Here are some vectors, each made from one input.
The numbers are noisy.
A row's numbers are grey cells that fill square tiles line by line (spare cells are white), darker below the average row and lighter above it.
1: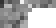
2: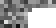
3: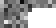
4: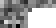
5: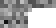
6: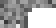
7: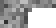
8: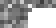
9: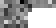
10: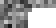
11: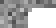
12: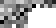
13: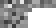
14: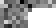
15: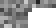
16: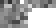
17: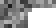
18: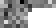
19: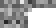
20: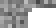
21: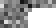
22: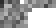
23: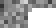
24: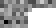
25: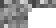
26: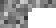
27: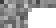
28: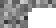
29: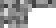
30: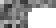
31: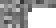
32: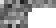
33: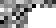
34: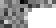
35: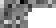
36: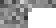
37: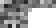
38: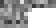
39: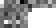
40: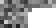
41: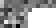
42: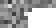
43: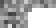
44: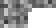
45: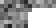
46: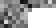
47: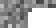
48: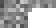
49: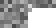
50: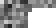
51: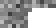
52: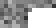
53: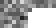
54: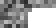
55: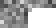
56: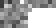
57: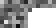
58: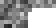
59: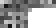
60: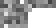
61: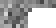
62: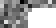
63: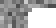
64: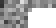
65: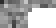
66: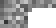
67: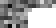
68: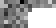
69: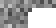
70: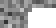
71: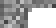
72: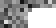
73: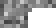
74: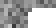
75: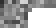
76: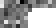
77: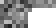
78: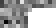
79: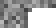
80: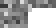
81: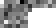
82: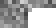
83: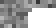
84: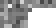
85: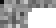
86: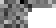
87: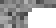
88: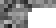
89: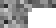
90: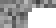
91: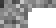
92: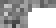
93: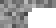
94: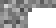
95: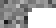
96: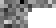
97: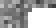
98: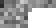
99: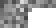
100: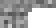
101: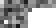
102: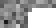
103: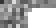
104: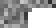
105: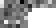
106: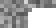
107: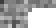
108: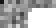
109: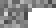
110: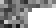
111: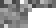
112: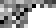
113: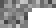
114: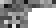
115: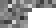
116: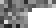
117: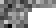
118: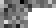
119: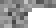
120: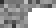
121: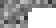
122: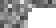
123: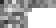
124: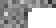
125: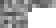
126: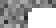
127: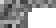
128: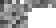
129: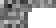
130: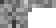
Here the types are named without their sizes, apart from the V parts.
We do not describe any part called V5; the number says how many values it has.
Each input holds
a list of items, each a true/false value and a value of V5.
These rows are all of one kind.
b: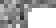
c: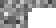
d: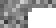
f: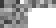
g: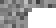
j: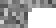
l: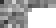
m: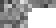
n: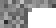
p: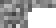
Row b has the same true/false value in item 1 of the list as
g, j and n.
